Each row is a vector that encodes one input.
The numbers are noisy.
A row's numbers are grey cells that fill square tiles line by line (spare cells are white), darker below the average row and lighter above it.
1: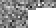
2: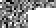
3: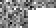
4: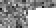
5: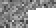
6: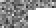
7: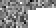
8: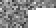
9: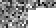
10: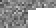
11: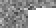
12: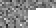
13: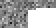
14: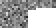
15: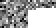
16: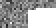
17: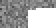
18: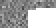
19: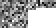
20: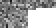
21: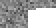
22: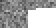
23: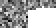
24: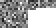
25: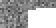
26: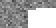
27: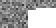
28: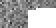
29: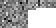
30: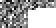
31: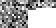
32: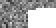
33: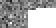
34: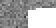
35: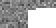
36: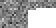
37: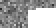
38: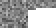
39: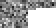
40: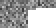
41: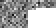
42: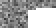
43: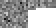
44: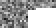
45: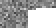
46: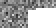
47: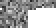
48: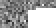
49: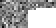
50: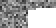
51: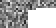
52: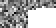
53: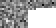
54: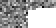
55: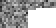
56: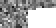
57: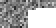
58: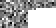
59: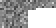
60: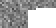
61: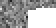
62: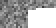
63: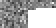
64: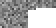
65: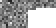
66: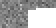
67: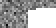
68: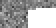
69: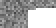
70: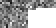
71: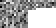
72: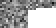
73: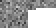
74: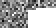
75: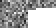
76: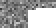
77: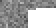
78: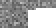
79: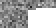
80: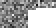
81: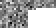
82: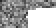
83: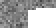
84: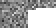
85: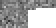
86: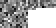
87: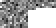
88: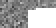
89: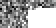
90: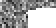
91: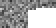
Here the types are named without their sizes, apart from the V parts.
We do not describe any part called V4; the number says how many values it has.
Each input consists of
a value of V4, together with either a fixed value, or a point on each of two lines and a true/false value.
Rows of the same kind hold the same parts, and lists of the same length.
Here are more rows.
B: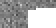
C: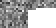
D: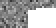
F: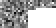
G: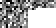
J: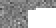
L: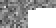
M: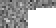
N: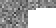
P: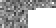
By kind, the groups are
B, C, F, J, L, N, P
D, G, M

